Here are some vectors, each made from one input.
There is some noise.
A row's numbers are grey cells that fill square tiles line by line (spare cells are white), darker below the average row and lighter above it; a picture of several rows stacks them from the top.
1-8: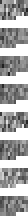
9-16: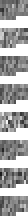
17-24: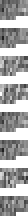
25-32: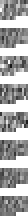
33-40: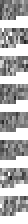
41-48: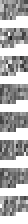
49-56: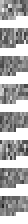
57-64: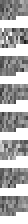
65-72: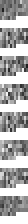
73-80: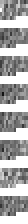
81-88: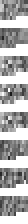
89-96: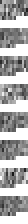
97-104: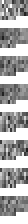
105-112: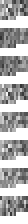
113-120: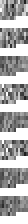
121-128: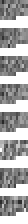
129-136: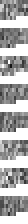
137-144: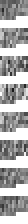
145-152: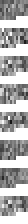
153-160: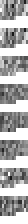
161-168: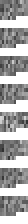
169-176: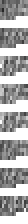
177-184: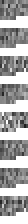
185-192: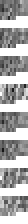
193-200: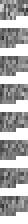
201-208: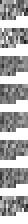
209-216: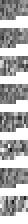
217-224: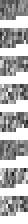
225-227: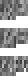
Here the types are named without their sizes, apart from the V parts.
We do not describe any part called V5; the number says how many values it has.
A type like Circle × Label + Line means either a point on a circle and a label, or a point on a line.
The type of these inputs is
Bool × List(V5) + Tree.
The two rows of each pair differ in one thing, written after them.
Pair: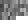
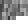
the value of V5 in item 2 of the list
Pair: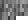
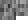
the value of V5 in item 1 of the list
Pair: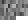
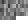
the value of V5 in item 2 of the list
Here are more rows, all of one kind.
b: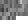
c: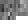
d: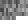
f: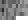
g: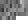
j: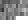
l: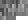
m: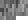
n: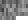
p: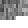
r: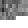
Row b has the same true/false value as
c and g.
